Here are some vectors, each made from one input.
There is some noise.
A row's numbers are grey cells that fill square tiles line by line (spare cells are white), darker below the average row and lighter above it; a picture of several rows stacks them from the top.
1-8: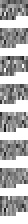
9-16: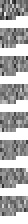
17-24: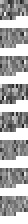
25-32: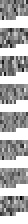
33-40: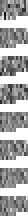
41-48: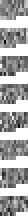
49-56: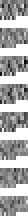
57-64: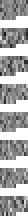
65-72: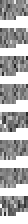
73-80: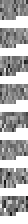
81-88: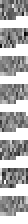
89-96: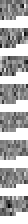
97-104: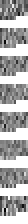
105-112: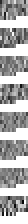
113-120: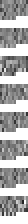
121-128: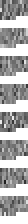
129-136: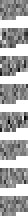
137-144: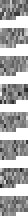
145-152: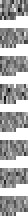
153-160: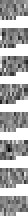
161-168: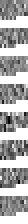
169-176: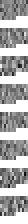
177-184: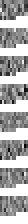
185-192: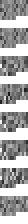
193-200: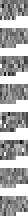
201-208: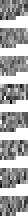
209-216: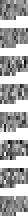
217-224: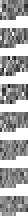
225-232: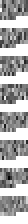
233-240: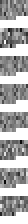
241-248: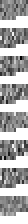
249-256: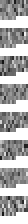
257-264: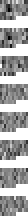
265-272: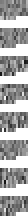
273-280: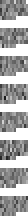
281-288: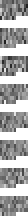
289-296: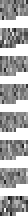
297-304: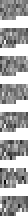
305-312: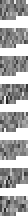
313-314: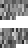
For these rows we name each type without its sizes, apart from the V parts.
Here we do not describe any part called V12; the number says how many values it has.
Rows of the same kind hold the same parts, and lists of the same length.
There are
4 kinds of row.
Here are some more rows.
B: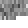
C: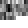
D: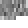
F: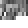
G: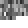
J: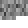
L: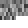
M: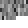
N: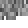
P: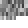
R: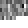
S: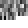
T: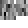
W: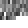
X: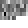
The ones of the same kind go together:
B, D, J, M, N, P, X
C
F, G, L, S, W
R, T

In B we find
three true/false values.
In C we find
a fixed value.
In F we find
a node of a tree and a value of V12.
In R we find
a point on a circle.
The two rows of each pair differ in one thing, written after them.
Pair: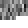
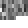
the node of the tree
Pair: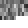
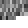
the node of the tree
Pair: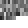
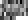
the node of the tree
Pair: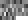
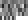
the value of V12
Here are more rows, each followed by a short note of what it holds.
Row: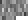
a point on a circle
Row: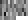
a point on a circle
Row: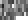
a node of a tree and a value of V12
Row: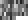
a node of a tree and a value of V12
